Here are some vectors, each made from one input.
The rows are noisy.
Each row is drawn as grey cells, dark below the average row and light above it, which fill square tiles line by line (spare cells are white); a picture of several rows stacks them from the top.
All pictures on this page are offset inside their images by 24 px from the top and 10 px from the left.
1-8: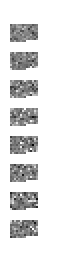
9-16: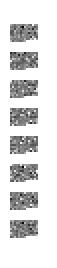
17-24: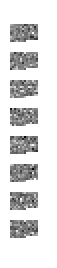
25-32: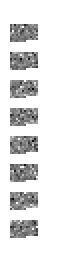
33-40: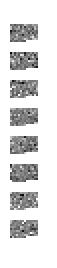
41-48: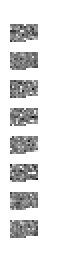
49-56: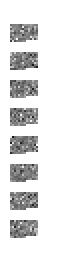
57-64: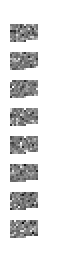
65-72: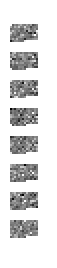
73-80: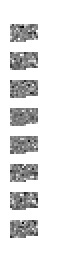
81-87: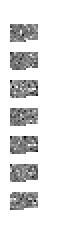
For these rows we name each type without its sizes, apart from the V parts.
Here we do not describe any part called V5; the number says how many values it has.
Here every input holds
a true/false value and a value of V5, together with either a fixed value, or a point on each of two lines.
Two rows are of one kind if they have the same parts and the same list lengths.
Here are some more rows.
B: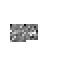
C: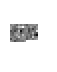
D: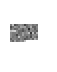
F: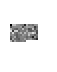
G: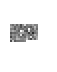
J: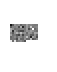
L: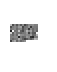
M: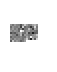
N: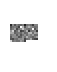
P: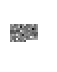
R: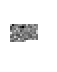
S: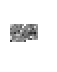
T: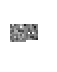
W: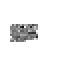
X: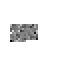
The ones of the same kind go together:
B, C, D, F, J, L, N, R, T, W, X
G, M, P, S

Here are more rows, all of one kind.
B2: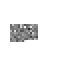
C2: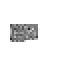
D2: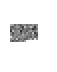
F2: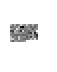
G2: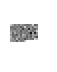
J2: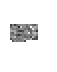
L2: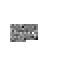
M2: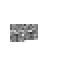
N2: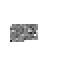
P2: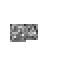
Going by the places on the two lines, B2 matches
C2 and M2.
